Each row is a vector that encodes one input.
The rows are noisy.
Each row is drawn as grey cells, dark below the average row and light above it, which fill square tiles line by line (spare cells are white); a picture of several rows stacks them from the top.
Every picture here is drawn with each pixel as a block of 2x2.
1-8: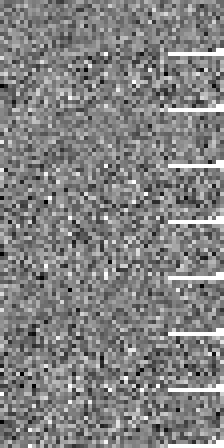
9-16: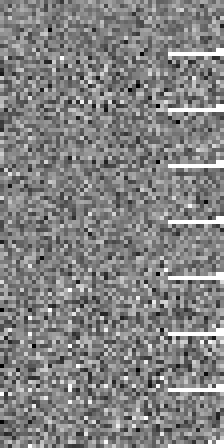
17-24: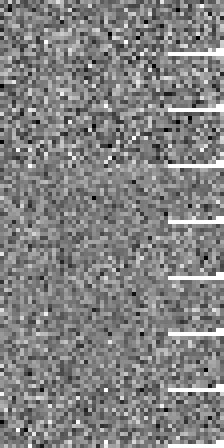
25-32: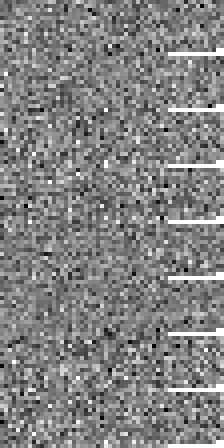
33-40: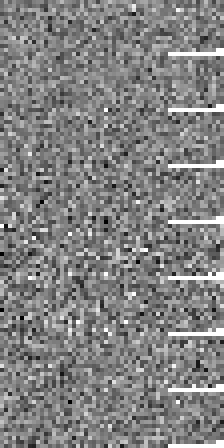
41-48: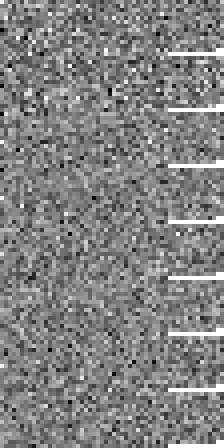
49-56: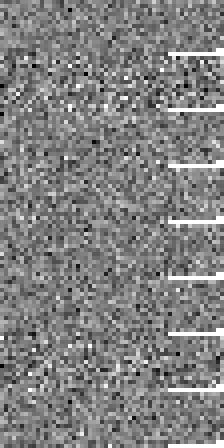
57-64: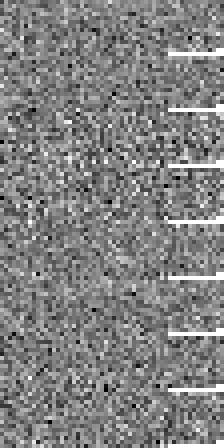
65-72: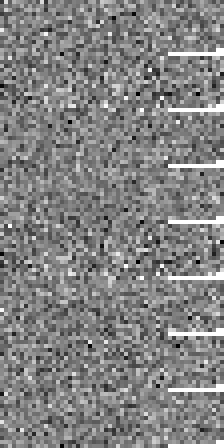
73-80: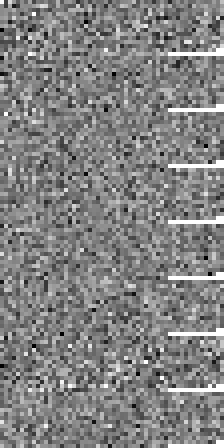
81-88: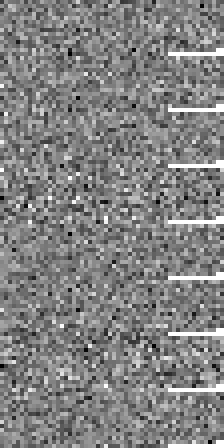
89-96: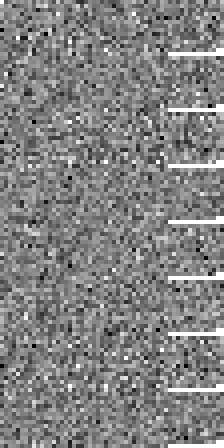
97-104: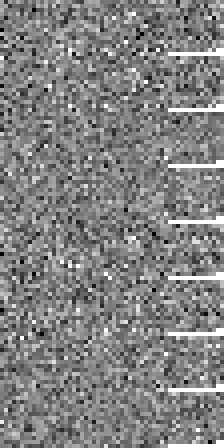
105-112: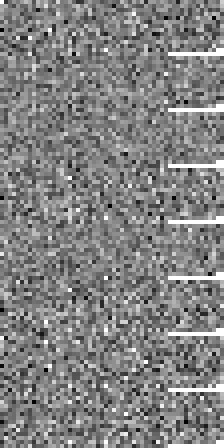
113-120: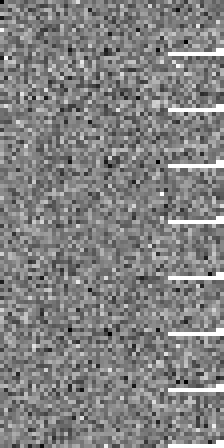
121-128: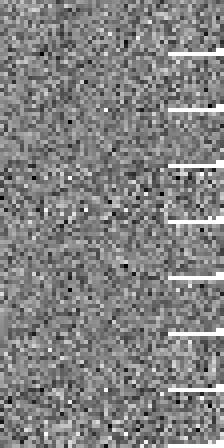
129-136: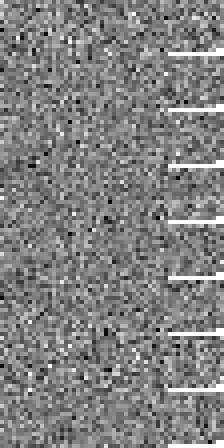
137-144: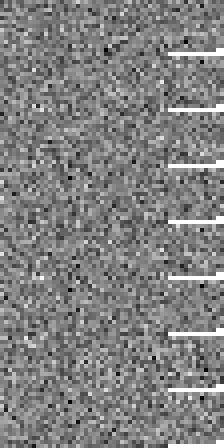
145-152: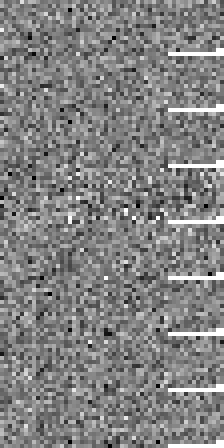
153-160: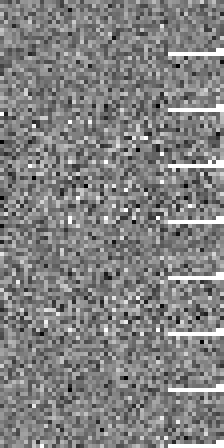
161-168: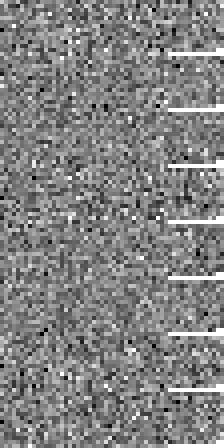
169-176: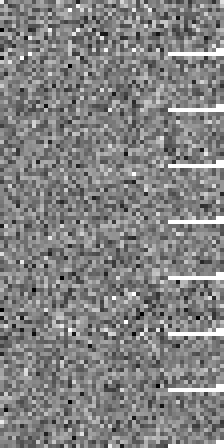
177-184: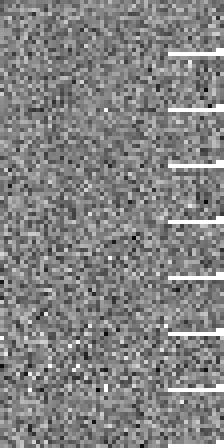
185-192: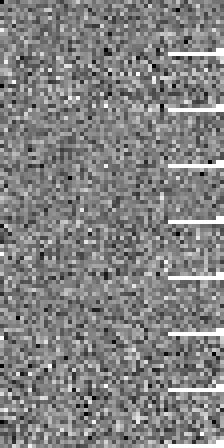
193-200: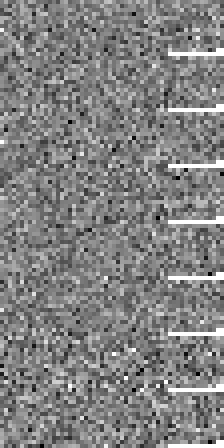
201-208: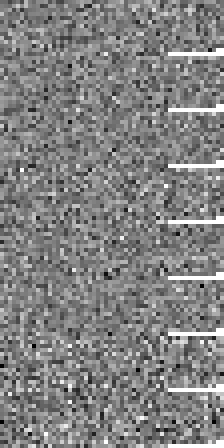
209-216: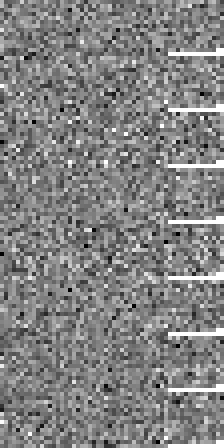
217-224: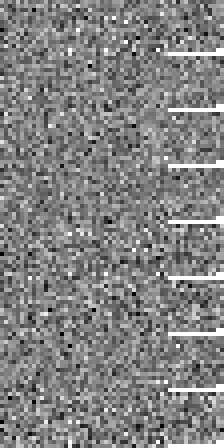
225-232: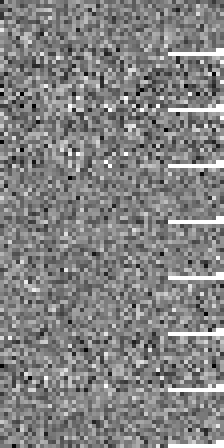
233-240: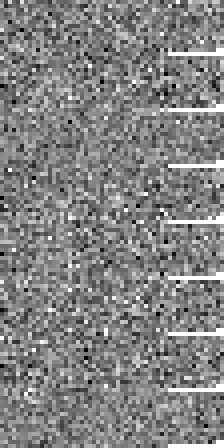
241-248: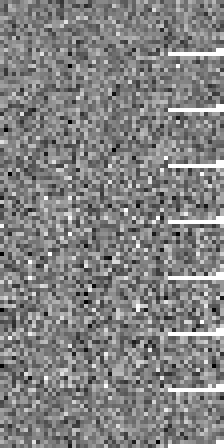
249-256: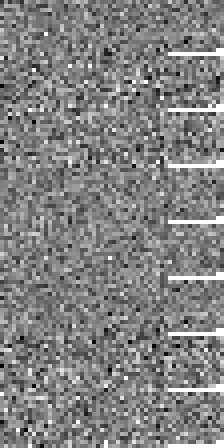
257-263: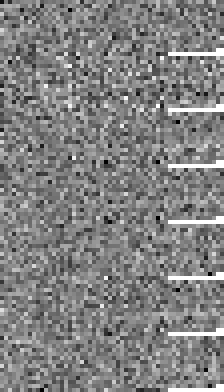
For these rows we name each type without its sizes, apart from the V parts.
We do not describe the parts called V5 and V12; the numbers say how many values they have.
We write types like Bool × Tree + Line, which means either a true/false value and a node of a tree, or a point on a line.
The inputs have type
(Circle + Line × (Tree + V12)) × V5.
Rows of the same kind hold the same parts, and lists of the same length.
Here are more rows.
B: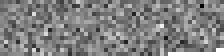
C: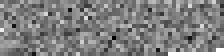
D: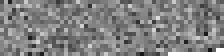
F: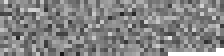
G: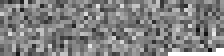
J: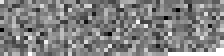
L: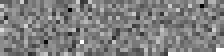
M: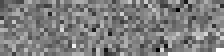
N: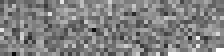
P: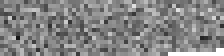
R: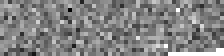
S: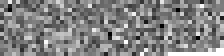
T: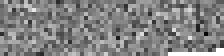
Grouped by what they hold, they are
B, C, D, G, L, M, N
F, P, R, T
J, S

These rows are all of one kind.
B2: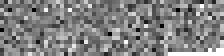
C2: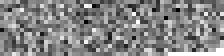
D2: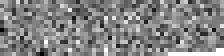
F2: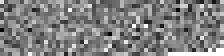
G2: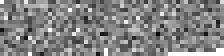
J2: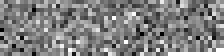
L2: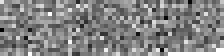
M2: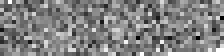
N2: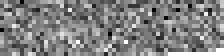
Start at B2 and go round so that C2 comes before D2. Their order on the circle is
B2, F2, G2, L2, C2, N2, D2, M2, J2.
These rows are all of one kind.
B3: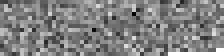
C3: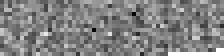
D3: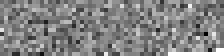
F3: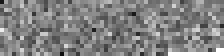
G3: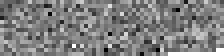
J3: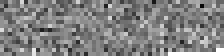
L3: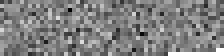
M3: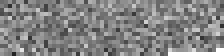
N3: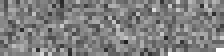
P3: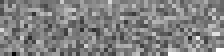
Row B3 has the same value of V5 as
C3, F3, M3 and P3.
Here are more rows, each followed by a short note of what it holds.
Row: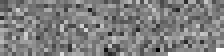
a point on a line, a value of V5 and a value of V12
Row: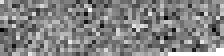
a point on a circle and a value of V5
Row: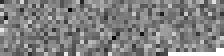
a point on a line, a value of V5 and a value of V12
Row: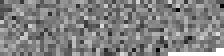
a point on a line, a value of V5 and a value of V12
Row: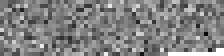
a point on a line, a value of V5 and a value of V12
